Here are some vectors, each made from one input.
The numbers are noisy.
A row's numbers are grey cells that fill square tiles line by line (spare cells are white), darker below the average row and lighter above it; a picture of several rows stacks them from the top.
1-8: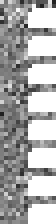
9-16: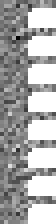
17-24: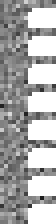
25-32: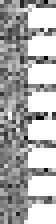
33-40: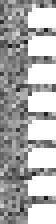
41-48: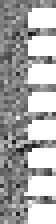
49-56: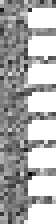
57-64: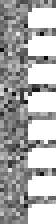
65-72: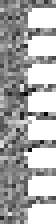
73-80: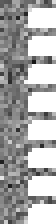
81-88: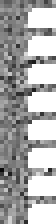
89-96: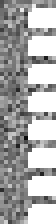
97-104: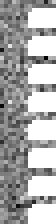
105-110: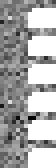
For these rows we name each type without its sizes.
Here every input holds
either a point on a circle, or a point on a line, or a node of a tree.
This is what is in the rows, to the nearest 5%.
About 40% of them hold a point on a circle. About 25% of them hold a point on a line. The rest hold a node of a tree.
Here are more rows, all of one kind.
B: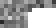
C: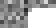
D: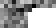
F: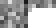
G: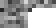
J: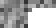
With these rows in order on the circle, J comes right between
D and F.
